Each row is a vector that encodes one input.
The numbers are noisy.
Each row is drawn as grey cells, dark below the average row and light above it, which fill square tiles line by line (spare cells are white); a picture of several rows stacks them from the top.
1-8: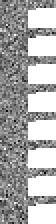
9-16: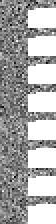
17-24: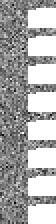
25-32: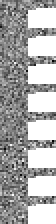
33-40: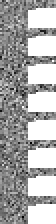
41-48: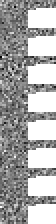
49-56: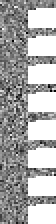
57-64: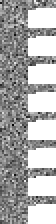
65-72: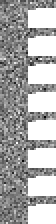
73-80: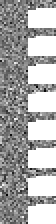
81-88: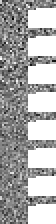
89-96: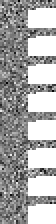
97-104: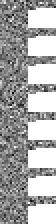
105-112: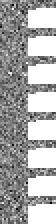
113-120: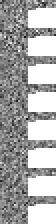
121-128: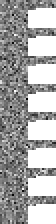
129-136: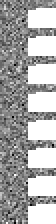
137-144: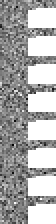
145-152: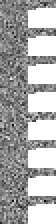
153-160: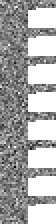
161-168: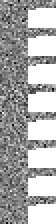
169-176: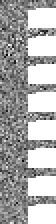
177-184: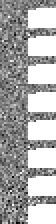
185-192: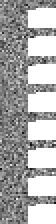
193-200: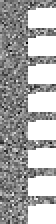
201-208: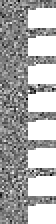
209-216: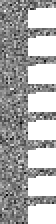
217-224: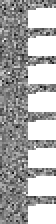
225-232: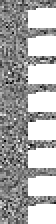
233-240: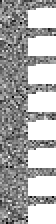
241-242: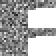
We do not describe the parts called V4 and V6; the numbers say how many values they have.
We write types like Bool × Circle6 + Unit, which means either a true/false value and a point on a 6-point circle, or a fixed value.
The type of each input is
Line9 + List2(Line8) + (Tree8 + V4) × V6.
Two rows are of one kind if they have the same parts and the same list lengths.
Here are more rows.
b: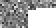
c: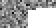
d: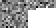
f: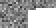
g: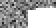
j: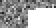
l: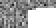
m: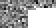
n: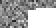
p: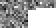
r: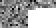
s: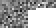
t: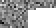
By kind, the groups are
b, p, s, t
c
d, g, l
f
j, r
m, n

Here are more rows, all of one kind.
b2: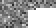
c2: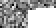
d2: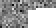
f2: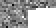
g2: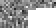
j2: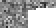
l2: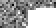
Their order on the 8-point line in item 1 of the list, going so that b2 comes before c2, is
g2, b2, l2, f2, d2, j2, c2.
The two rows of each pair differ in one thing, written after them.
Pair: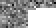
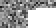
the place on the 8-point line in item 2 of the list
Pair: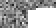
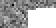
the place on the 8-point line in item 2 of the list
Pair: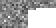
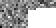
the place on the 8-point line in item 2 of the list
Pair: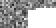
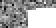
the place on the 8-point line in item 1 of the list
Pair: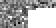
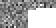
the place on the 8-point line in item 1 of the list
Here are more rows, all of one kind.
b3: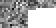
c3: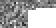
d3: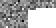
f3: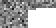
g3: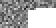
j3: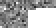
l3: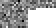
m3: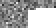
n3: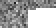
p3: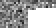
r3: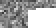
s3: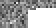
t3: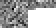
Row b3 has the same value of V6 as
c3, m3, n3 and s3.
